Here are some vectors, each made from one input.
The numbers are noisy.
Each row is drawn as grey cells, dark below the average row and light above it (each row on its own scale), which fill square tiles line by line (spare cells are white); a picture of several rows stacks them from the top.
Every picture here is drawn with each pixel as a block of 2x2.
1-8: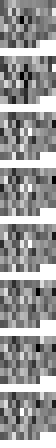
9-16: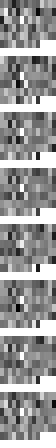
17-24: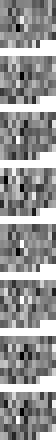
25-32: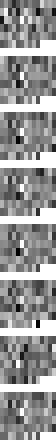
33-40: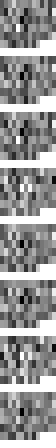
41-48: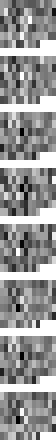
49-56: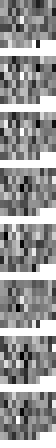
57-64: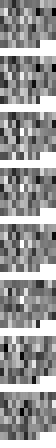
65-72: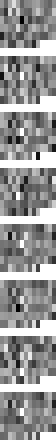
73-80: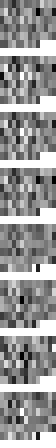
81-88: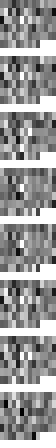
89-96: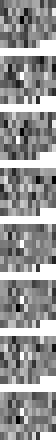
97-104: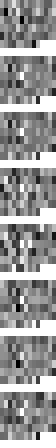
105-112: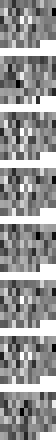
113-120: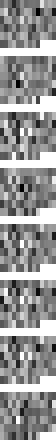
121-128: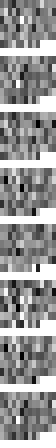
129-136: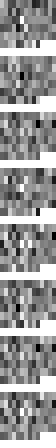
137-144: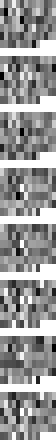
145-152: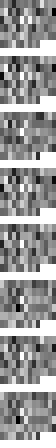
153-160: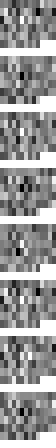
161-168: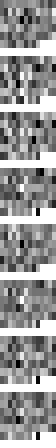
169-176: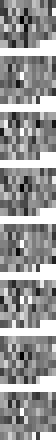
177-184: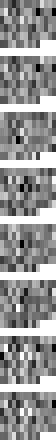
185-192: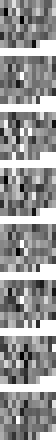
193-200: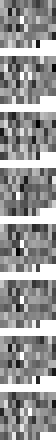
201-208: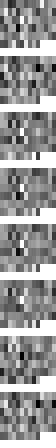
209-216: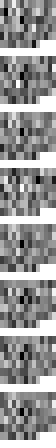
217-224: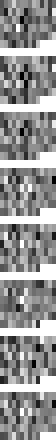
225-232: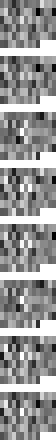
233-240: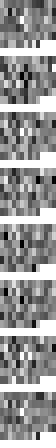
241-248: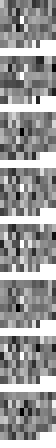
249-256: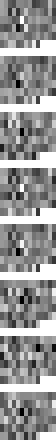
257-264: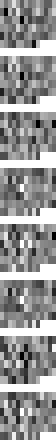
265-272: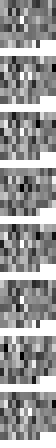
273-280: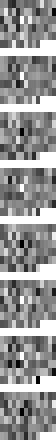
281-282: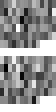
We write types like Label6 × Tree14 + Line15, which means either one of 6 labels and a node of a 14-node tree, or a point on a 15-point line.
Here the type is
(Line7 + Line8) × Line8 + Line10.
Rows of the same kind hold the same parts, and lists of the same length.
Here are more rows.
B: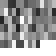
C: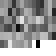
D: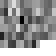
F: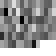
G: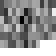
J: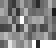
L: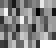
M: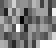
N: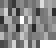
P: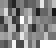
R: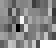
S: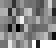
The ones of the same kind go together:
B, L, N, P
C, J, R, S
D, F, G, M

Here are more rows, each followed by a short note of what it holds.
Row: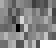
a point on a 7-point line and a point on an 8-point line
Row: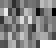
a point on each of two 8-point lines
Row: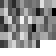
a point on each of two 8-point lines
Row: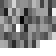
a point on a 10-point line
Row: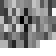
a point on a 10-point line
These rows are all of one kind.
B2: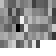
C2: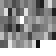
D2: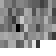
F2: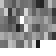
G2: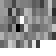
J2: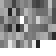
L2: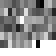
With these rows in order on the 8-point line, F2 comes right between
B2 and D2.
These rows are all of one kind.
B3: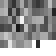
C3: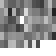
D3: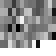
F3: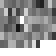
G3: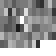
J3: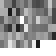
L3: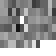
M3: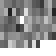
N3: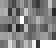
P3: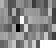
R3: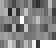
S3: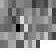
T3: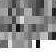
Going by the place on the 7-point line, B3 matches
L3, N3 and R3.
